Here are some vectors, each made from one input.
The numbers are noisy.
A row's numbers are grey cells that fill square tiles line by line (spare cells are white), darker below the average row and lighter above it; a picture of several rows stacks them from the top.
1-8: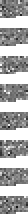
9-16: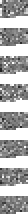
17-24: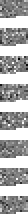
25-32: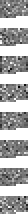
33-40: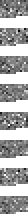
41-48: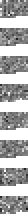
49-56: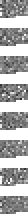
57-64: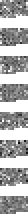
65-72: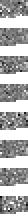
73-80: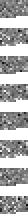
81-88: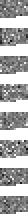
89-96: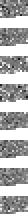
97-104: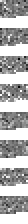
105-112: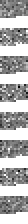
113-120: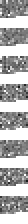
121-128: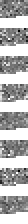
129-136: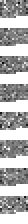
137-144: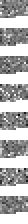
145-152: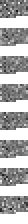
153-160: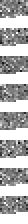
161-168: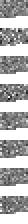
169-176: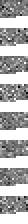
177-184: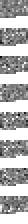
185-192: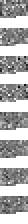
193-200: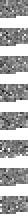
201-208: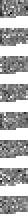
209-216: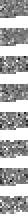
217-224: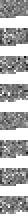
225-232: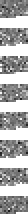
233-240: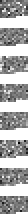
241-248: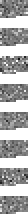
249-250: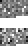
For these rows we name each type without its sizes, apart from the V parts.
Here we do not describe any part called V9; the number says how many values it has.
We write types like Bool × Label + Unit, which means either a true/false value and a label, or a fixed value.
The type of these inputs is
Bool × Bool × Bool × Bool + Line × (Line × Line + V9).
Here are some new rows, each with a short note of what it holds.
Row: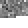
a point on a line and a value of V9
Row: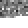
four true/false values
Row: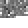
a point on each of three lines
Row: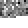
four true/false values
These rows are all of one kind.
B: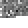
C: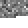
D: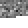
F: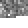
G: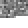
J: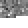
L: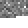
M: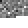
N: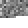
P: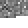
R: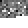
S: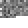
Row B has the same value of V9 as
D, F, G and M.
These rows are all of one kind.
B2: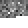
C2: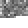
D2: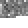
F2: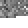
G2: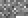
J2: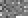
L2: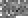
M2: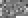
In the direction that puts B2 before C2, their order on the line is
B2, C2, D2, F2, G2, M2, J2, L2.
